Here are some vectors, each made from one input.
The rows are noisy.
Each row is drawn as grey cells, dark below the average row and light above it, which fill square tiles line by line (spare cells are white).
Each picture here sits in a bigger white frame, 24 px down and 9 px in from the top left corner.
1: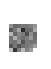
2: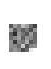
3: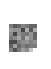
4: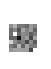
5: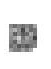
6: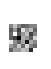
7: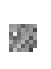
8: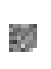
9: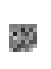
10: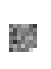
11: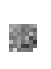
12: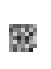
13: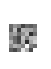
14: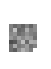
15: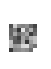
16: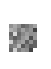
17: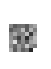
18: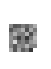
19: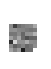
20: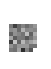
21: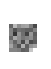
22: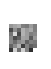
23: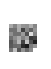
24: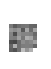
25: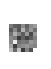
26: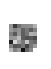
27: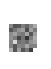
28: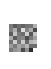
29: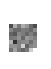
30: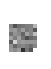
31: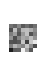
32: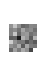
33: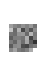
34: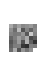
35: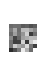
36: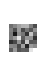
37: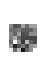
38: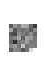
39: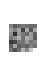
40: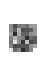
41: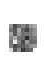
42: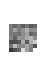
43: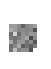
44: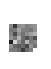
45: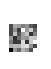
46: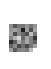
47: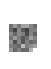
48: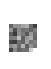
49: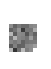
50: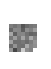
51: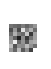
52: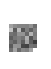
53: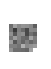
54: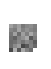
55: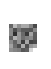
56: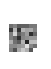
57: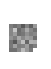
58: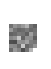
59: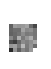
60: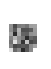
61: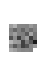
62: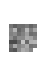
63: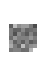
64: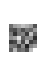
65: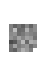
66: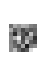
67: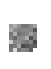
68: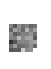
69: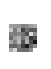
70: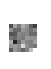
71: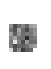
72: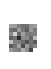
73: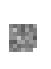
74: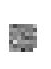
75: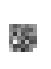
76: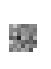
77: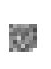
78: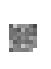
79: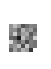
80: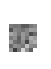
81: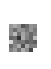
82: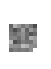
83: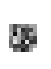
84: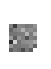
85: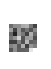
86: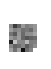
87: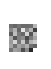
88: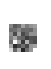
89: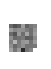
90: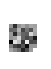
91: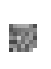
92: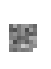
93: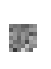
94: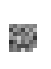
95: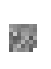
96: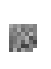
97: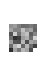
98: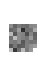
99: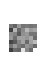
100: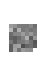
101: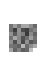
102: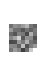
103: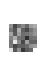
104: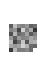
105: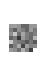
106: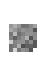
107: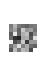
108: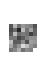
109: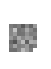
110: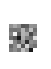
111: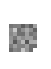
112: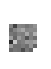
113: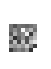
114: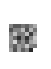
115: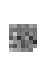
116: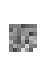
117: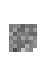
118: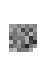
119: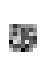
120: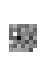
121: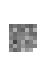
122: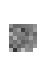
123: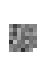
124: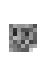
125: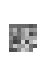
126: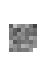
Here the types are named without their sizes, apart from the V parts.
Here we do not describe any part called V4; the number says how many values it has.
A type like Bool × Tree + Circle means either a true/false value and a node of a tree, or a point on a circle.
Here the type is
(Line + Tree) × V4.
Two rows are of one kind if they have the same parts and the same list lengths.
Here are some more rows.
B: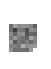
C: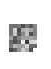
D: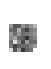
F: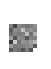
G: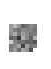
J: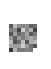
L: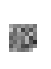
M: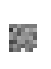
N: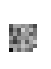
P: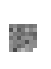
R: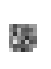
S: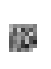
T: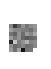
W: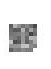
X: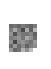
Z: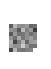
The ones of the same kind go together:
B, D, G, P, R, W
C, F, J, L, M, N, S, T, X, Z

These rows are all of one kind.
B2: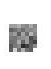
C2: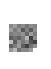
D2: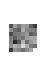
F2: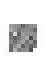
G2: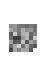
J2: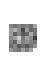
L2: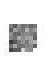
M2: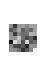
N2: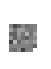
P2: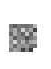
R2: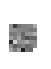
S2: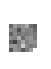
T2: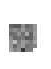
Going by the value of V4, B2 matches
C2, F2 and G2.
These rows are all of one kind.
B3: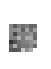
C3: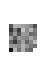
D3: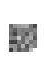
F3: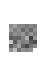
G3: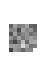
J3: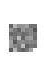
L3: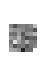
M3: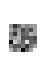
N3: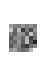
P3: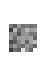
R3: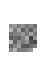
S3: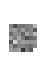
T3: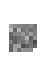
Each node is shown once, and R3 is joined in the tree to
F3 and N3.
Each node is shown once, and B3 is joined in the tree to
D3 and T3.
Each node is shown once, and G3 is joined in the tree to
M3 and S3.
